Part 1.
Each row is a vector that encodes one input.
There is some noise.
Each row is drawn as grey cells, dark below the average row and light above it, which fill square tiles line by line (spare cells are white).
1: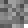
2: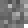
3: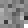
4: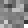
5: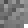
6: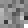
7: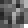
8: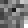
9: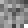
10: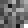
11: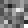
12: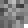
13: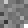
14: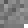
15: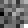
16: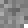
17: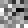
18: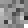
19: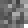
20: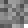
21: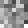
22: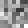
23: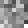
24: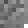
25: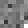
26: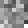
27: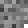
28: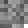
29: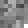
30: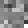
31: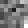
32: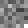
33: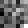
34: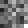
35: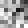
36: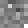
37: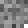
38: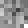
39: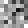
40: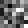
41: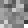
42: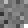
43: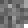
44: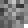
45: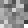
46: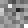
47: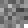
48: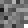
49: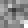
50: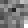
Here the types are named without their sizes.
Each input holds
either a fixed value, or a node of a tree.
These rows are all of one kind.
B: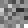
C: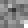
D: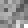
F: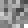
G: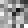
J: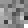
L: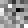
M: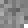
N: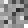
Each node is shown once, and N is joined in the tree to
J.
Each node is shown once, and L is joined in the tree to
B and M.
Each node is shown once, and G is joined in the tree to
M.
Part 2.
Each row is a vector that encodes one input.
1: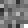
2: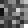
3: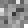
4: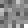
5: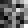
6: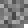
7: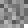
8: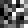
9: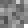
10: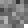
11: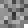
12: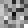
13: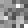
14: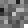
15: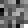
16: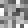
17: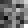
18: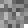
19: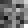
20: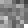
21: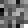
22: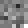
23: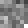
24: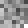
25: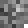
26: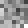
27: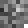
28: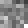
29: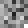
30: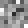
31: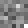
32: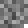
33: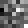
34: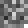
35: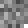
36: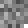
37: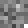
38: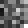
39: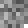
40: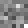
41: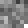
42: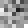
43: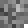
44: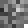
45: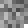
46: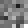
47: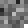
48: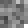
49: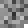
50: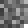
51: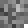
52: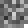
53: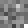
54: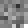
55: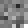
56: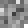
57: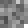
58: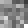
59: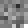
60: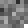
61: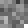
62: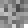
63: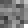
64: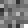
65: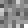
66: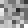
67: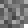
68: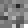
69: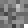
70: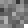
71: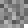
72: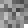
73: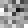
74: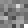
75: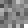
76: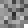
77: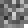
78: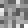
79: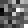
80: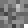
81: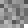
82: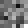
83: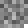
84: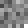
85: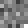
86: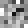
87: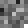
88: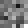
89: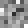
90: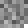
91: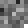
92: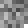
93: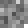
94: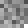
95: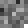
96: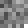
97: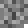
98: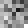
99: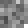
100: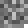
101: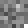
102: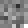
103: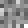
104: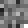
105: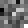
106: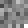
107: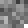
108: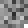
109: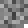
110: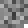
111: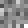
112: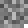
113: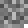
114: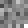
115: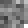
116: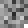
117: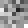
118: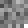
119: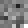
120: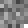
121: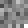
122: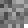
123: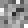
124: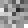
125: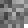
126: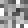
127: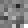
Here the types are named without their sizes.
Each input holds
three true/false values.
